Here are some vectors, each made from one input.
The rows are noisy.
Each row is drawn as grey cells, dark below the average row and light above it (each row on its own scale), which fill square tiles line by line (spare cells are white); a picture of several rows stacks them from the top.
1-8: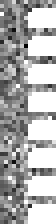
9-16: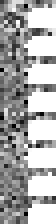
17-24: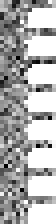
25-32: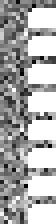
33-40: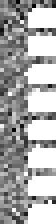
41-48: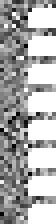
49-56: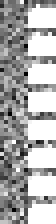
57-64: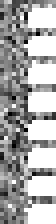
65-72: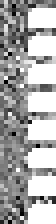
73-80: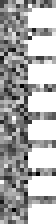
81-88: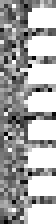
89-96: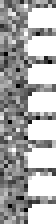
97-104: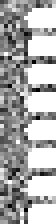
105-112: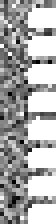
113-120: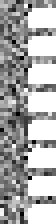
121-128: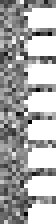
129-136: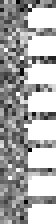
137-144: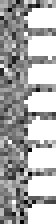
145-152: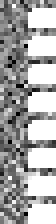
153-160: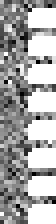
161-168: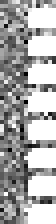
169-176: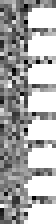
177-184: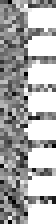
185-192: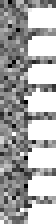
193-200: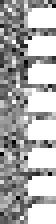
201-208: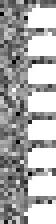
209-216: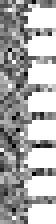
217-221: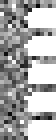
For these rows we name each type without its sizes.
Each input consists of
either a point on a circle and a true/false value, or a fixed value.
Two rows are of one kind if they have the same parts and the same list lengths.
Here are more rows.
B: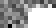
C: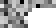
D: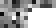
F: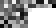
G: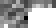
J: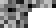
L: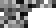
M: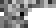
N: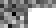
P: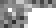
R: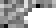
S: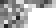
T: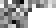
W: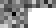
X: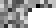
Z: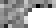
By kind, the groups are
B, C, D, F, G, J, L, N, P, R, S, T, W, X, Z
M

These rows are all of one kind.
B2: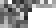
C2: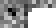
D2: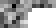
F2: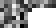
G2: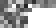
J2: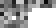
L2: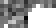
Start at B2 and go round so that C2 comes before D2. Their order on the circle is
B2, J2, F2, L2, C2, G2, D2.
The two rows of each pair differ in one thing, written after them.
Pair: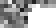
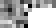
the true/false value
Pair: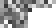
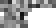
the true/false value
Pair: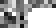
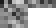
the place on the circle
